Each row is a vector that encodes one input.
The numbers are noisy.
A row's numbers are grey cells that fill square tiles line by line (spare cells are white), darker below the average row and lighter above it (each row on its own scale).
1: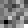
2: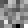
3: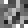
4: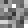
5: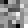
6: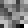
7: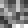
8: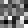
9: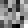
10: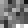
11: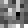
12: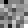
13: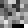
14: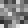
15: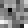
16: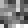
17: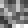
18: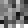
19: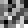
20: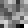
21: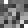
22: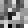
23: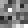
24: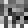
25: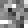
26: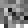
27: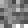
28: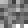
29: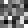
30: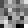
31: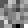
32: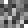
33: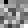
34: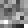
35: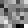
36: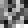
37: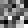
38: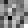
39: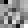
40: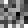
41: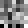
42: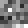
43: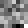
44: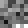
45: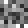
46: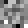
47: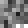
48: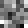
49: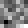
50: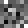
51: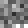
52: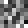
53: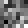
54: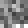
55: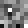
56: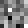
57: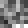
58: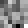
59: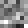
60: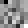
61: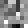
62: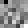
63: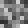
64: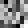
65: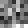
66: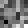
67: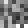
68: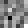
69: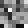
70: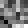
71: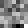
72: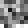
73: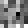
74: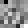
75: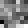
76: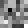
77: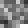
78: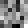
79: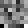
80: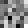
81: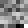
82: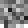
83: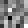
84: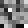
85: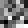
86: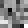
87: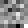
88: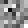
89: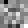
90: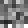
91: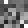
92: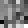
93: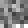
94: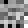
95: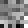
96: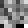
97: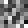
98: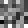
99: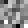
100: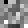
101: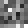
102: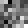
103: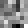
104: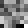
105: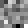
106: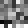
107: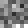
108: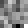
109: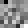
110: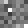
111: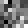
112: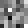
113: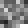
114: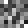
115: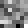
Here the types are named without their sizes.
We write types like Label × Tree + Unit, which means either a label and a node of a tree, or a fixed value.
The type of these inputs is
Bool × Label × Line.
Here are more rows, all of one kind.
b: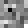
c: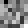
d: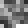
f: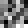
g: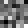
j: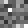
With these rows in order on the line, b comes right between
f and j.
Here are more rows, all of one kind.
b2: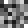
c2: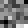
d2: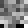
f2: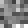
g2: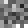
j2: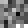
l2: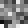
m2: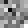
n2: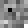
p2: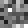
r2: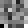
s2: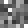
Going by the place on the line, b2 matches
l2 and m2.
